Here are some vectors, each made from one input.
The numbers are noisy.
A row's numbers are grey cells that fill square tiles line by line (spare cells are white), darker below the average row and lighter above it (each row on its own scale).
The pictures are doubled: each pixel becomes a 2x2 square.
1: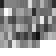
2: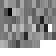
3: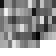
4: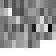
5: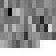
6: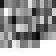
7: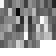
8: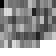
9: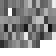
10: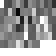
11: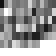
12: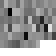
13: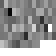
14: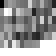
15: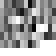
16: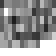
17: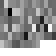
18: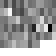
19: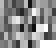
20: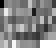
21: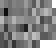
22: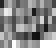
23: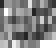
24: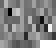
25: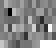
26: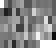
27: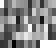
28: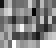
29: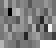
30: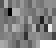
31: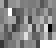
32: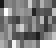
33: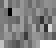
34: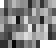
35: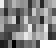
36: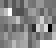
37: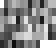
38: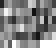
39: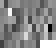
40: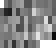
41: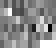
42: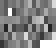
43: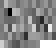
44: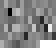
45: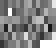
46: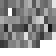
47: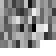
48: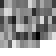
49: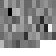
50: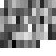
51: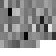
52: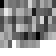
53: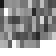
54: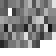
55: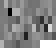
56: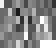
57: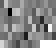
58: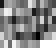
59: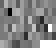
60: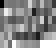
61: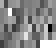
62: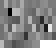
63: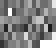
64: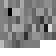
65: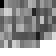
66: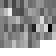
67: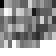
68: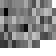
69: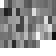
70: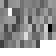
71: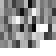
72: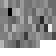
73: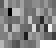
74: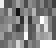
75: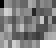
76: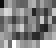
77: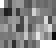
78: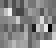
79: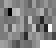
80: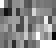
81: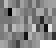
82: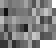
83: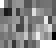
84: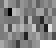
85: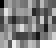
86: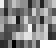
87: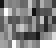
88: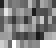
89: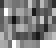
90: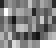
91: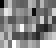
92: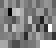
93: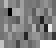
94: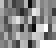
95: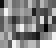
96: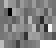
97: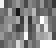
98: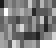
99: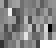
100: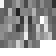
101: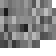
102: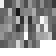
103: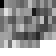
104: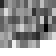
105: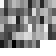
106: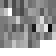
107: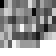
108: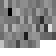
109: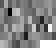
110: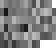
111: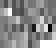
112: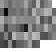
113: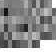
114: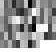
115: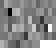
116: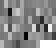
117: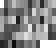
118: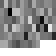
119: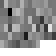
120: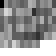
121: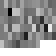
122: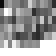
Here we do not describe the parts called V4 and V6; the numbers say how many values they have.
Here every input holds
a true/false value, together with either one of 5 labels and a value of V6, or a value of V4.
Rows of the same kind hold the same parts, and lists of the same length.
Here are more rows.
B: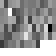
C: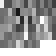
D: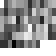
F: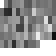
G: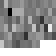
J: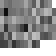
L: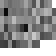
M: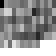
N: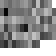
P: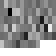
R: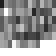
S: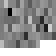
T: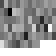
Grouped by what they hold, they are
B, C, D, F, J, L, N
G, M, P, R, S, T

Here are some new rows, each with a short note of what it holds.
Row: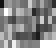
one of 5 labels, a true/false value and a value of V6
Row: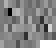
one of 5 labels, a true/false value and a value of V6
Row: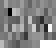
one of 5 labels, a true/false value and a value of V6
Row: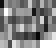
one of 5 labels, a true/false value and a value of V6
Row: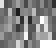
a true/false value and a value of V4
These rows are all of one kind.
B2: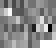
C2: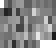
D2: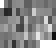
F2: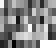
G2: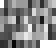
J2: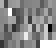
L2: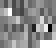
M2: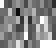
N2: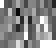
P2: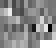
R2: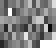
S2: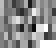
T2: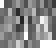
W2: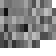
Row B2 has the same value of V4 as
L2, P2 and S2.
